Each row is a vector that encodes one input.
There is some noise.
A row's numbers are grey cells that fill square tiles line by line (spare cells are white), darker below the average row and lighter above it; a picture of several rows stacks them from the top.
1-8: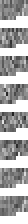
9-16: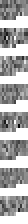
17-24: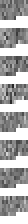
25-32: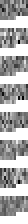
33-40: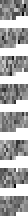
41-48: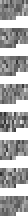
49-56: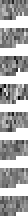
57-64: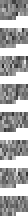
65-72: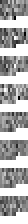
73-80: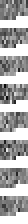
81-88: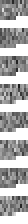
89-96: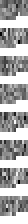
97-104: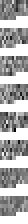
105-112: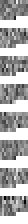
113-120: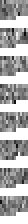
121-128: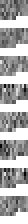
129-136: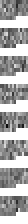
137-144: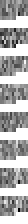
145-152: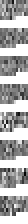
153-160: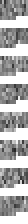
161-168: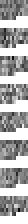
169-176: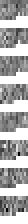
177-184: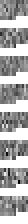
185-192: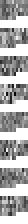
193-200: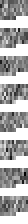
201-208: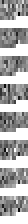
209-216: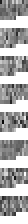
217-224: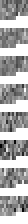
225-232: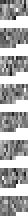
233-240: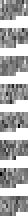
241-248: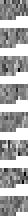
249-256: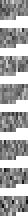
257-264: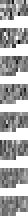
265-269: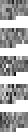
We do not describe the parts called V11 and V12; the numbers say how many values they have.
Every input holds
three true/false values, together with either a point on a 14-point line and a value of V11, or a value of V12.
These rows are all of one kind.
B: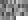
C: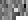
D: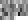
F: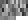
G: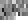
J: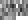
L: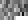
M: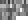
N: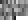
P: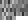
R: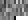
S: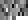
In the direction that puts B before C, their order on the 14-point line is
R, B, F, N, J, D, L, S, C, G, P, M.
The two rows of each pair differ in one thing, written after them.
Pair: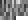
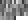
the place on the 14-point line
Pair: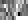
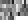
one of the three true/false values
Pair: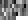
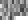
the value of V11
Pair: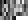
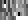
the value of V11
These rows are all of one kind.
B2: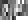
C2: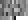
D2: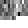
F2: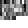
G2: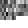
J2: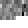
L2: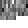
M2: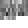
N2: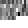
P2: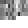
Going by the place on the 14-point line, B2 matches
G2 and M2.
